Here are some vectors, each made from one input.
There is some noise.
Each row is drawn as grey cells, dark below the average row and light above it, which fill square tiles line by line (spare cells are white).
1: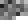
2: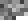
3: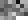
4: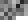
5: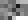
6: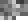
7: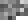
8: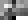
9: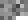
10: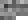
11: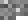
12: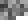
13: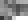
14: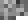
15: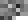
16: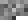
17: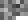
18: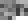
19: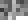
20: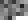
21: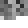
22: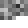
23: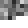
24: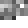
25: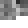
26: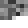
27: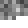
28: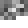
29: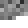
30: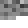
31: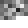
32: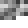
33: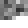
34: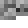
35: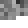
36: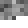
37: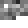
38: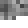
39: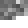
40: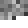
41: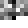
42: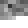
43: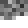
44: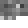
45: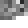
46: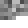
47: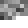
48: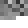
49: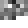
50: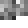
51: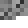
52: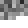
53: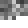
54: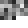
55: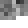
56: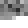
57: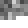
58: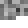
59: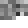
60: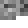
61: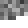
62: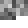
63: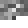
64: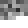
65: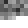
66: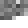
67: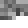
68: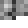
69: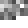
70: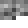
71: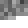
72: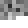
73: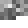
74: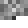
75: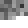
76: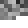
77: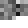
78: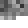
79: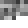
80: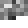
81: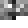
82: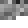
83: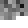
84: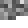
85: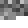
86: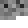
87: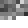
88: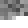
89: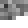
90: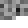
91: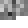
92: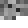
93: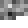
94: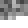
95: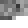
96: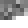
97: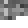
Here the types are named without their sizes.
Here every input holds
a node of a tree, together with either a node of a tree, or four true/false values.
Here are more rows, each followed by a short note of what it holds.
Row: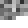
a node of a tree and four true/false values
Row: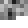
a node of each of two trees
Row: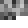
a node of each of two trees
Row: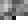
a node of each of two trees
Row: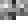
a node of each of two trees
